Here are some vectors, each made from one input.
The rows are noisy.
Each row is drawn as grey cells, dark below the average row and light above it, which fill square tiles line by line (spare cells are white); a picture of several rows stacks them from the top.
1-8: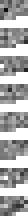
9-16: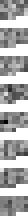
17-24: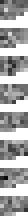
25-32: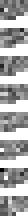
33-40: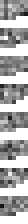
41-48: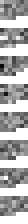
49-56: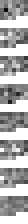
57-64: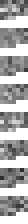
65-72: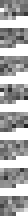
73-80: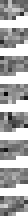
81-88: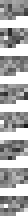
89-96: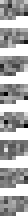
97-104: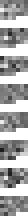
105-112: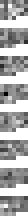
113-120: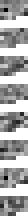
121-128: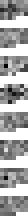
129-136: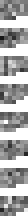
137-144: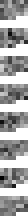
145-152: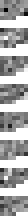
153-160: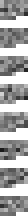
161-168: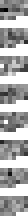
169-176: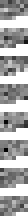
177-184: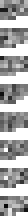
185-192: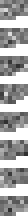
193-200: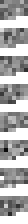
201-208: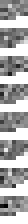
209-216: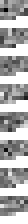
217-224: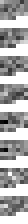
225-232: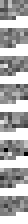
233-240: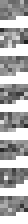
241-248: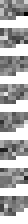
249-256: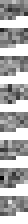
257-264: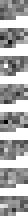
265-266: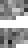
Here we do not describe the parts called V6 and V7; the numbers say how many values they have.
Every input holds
a true/false value, a value of V6 and a value of V7, together with either a point on a 10-point circle, or a point on a 4-point line.
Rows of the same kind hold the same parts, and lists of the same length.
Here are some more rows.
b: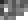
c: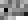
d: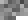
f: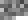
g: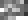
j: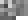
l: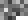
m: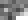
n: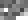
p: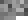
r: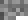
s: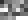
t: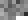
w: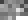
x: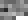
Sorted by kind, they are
b, c, f, g, j, l, n, r, s
d, m, p, t, w, x

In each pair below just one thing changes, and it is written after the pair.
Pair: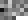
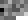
the value of V6
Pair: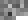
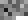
the value of V7
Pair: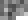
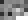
the value of V6
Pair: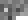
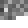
the value of V7
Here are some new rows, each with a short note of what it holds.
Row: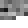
a point on a 4-point line, a true/false value, a value of V6 and a value of V7
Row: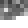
a point on a 10-point circle, a true/false value, a value of V6 and a value of V7
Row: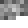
a point on a 4-point line, a true/false value, a value of V6 and a value of V7
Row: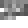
a point on a 10-point circle, a true/false value, a value of V6 and a value of V7
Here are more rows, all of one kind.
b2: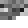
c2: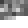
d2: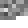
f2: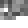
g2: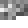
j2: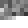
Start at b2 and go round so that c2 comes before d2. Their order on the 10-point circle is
b2, f2, j2, c2, d2, g2.
